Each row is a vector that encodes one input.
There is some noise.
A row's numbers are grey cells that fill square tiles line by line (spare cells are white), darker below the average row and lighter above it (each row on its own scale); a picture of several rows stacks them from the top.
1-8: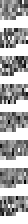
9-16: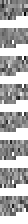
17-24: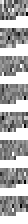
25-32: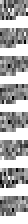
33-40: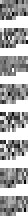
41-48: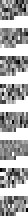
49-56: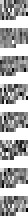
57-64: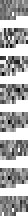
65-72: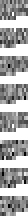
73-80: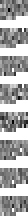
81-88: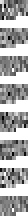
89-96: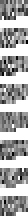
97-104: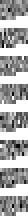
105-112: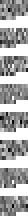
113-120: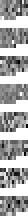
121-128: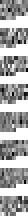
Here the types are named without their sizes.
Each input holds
either a point on a circle, or a list of points on a line.
